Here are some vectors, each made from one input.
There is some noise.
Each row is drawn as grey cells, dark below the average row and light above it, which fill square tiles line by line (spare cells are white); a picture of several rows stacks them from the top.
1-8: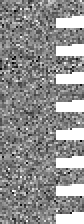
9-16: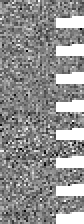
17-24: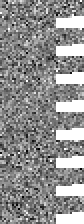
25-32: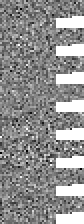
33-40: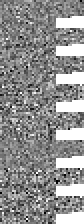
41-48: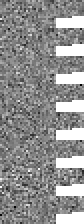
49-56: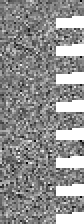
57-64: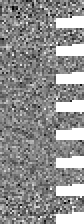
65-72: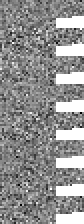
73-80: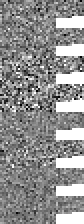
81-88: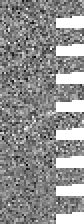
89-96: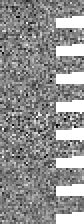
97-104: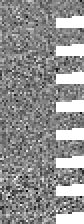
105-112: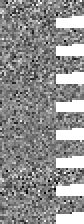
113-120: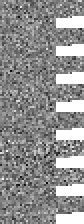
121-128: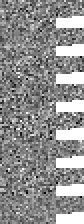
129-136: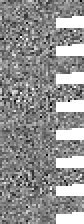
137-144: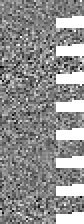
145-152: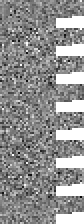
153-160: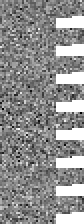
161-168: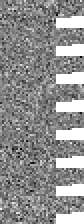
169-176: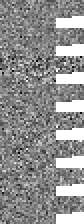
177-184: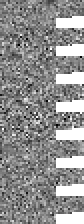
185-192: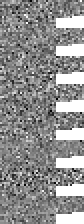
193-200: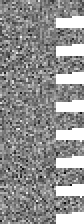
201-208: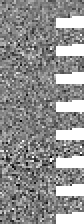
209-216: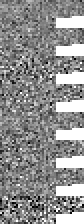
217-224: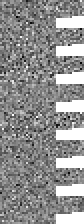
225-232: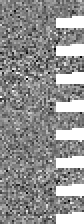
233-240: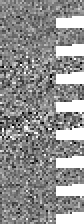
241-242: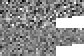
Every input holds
a point on a 10-point line, together with either a point on a 9-point circle, or a fixed value.
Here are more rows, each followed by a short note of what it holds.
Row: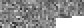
a point on a 10-point line
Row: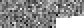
a point on a 9-point circle and a point on a 10-point line
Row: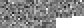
a point on a 9-point circle and a point on a 10-point line
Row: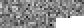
a point on a 10-point line
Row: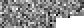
a point on a 10-point line
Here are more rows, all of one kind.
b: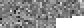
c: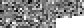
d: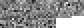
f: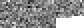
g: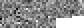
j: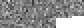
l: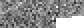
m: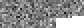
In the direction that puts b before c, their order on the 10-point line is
m, b, g, j, l, f, c, d.
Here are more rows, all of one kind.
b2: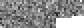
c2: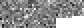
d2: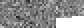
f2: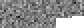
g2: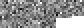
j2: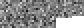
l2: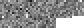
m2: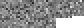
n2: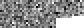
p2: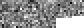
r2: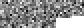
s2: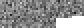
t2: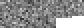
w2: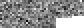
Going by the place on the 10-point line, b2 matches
d2, j2, s2 and t2.
